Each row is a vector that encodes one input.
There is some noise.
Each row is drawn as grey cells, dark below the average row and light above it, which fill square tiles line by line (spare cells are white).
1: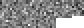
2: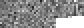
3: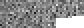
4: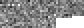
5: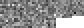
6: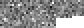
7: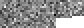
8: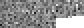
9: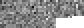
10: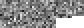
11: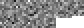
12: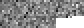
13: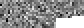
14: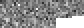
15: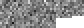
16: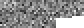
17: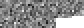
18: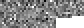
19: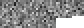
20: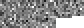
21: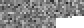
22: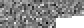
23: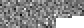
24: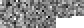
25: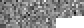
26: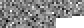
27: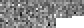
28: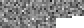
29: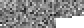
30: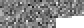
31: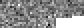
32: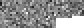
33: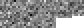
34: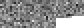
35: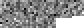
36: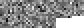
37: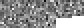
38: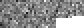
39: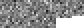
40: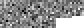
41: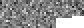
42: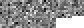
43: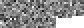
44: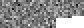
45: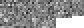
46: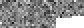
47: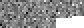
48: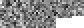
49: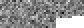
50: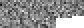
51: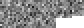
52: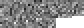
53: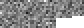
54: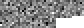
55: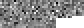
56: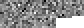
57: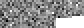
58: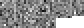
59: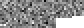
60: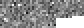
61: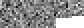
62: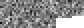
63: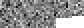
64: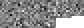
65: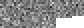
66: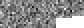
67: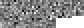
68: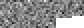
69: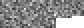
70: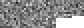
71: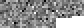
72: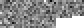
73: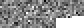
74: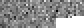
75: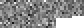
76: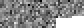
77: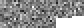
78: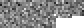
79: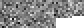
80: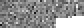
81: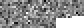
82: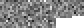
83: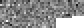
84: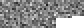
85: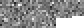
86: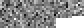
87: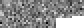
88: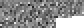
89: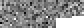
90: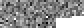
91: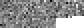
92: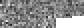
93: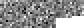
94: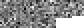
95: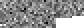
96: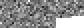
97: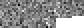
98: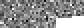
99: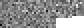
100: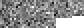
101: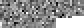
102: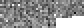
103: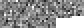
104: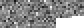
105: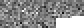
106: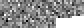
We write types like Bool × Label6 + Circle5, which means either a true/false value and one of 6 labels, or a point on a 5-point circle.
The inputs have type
Label5 × Label5 × Label5 × (Label5 + Line5).
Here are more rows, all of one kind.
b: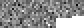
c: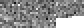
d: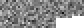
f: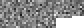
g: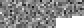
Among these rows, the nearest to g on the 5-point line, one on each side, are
b and d.
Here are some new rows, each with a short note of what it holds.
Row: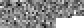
four labels (each one of 5)
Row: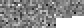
three labels (each one of 5) and a point on a 5-point line
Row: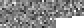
four labels (each one of 5)
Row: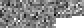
four labels (each one of 5)
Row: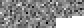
three labels (each one of 5) and a point on a 5-point line
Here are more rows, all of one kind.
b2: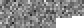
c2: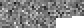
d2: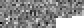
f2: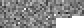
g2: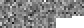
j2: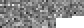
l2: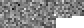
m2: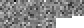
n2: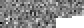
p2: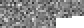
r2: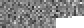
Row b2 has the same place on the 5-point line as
d2 and n2.
